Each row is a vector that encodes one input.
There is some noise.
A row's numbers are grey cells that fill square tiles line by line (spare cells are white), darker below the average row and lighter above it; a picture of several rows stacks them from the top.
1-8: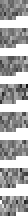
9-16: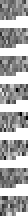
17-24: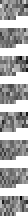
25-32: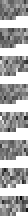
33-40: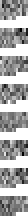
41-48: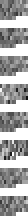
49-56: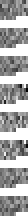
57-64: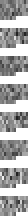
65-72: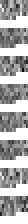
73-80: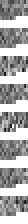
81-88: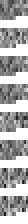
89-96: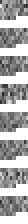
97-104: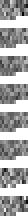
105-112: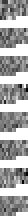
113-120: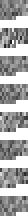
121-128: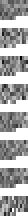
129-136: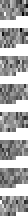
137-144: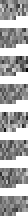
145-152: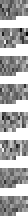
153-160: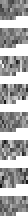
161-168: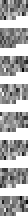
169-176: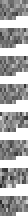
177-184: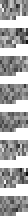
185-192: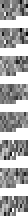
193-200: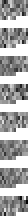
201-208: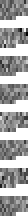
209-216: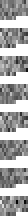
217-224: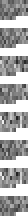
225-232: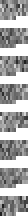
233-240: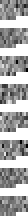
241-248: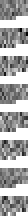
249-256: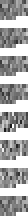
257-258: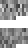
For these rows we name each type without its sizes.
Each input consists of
either two labels and a true/false value, or a list of points on a line.
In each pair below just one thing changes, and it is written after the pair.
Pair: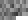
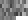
the true/false value
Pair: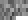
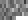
one of the two labels
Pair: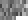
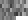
one of the two labels
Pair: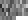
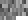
one of the two labels
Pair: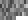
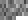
the true/false value
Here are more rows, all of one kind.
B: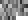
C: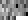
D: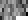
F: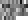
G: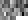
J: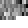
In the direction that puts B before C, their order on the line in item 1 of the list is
D, J, G, F, B, C.
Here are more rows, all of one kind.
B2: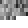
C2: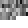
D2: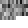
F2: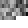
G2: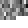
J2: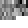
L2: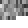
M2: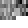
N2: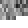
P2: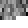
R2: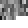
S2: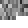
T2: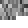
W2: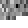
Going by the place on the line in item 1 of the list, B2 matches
L2, N2, S2 and T2.
